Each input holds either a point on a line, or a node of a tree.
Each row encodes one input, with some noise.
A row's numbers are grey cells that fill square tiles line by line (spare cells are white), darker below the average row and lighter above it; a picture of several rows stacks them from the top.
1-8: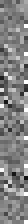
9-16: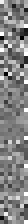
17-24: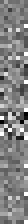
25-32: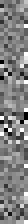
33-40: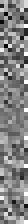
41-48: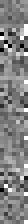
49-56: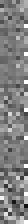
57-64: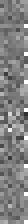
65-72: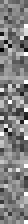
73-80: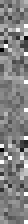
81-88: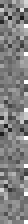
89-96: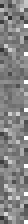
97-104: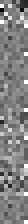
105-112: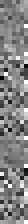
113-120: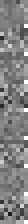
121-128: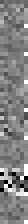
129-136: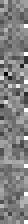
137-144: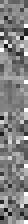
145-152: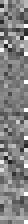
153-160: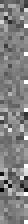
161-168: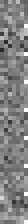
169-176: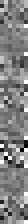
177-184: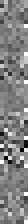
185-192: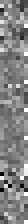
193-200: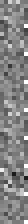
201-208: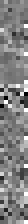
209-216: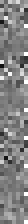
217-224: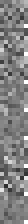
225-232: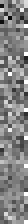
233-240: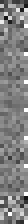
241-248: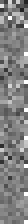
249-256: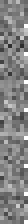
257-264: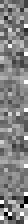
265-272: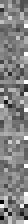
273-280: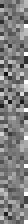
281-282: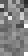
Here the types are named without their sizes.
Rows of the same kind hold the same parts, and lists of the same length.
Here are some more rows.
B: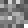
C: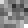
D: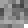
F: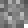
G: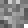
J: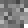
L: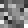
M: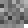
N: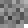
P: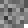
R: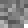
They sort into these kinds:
B, C, D, F, G
J, L, M, N, P, R

